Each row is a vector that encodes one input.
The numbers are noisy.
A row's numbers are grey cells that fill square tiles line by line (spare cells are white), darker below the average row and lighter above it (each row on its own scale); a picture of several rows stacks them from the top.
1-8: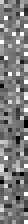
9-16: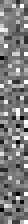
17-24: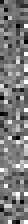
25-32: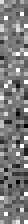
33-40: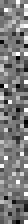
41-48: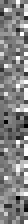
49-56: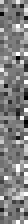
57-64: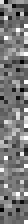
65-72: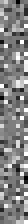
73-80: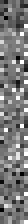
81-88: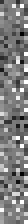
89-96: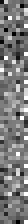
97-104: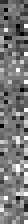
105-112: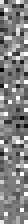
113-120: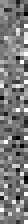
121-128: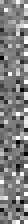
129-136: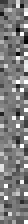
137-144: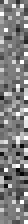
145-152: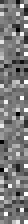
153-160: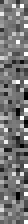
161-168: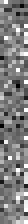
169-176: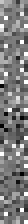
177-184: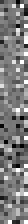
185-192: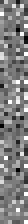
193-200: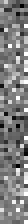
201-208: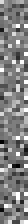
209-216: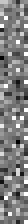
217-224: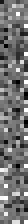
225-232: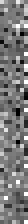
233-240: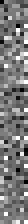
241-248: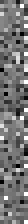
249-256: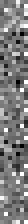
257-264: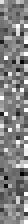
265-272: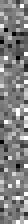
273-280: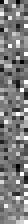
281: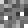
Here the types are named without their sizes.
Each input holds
a point on a line.
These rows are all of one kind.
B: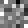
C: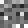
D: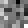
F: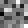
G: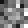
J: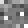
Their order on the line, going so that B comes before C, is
B, D, C, G, F, J.
